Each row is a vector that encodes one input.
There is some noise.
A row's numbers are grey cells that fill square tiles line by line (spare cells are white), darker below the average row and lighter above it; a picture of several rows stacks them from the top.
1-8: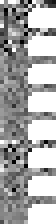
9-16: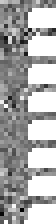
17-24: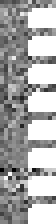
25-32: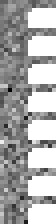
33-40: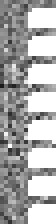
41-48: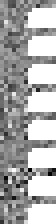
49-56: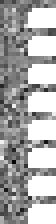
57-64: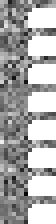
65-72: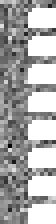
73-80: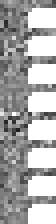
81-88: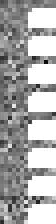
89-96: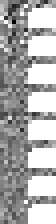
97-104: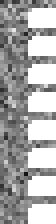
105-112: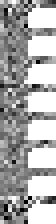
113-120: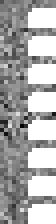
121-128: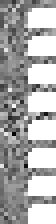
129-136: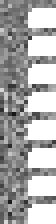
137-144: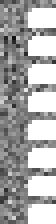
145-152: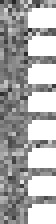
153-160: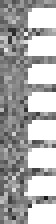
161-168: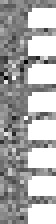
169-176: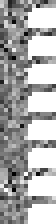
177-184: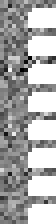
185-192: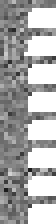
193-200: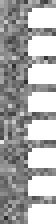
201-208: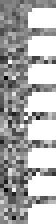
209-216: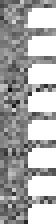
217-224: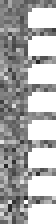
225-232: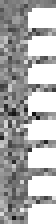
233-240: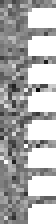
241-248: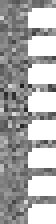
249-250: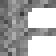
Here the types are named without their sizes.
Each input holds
a node of a tree.
